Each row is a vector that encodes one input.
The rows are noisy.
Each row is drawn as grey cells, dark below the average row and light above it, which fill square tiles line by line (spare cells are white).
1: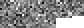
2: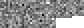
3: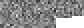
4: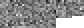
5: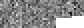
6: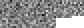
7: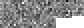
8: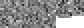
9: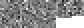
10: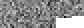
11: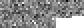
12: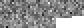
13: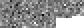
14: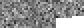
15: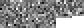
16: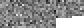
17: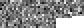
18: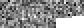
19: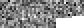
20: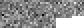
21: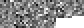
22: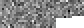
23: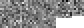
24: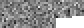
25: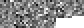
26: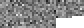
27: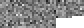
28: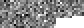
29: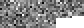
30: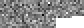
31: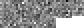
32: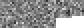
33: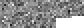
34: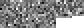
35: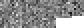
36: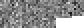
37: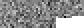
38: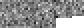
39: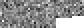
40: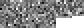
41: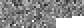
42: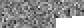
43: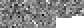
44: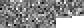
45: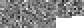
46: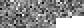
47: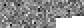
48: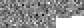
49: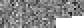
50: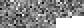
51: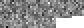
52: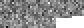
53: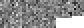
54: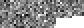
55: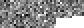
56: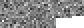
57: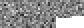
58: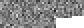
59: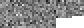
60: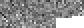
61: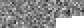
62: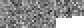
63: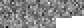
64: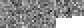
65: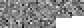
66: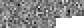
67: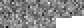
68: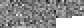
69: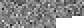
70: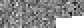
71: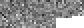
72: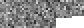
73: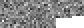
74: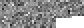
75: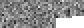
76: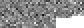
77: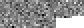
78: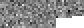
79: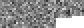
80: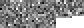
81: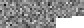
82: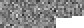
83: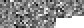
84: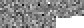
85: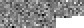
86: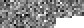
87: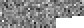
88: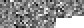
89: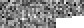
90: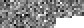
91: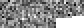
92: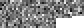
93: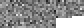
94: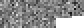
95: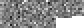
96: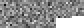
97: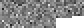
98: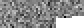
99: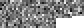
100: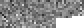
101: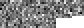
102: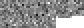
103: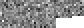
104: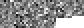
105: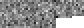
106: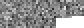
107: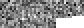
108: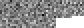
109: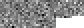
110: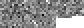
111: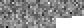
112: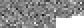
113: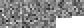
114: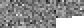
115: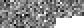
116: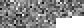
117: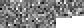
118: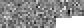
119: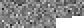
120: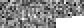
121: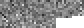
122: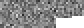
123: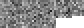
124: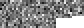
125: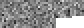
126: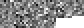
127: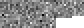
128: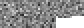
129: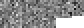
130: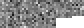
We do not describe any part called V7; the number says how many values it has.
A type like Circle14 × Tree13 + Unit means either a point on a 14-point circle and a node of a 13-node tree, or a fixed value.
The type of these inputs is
Line6 + (Tree8 + Unit) × V7.
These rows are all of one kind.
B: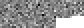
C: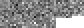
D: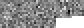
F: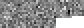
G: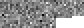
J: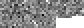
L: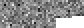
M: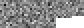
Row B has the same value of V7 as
C and G.
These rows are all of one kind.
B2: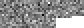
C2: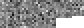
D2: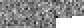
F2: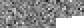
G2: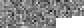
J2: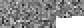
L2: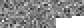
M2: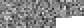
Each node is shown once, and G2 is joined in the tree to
C2 and F2.
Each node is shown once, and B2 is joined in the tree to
M2.
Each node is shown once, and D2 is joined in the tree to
L2.
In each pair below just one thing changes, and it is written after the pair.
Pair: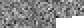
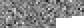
the node of the tree
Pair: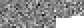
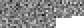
the node of the tree
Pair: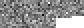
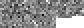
the node of the tree
